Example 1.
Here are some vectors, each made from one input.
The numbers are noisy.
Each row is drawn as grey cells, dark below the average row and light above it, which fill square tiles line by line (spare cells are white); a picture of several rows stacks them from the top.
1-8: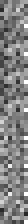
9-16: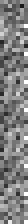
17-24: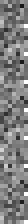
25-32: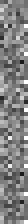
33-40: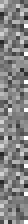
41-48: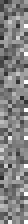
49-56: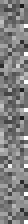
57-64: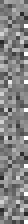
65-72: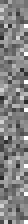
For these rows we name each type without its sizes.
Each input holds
a label.
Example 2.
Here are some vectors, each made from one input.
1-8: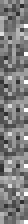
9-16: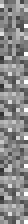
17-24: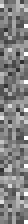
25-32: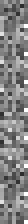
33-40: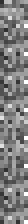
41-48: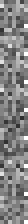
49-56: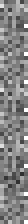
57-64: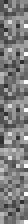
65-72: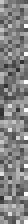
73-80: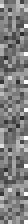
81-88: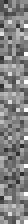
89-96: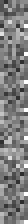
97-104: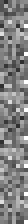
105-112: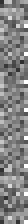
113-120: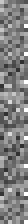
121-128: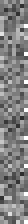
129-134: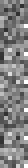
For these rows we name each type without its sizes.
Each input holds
a label.
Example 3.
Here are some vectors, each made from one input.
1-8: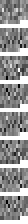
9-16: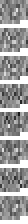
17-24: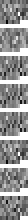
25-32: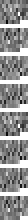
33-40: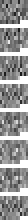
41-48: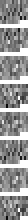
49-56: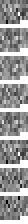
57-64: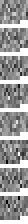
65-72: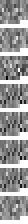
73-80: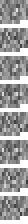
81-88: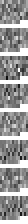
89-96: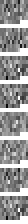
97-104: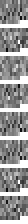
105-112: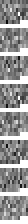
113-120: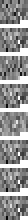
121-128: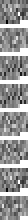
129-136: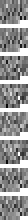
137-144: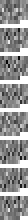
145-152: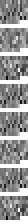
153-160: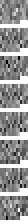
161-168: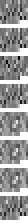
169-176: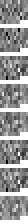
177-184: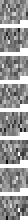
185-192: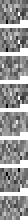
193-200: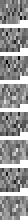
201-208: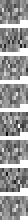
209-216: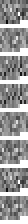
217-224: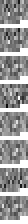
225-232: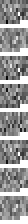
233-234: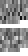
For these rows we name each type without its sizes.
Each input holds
a point on a line.
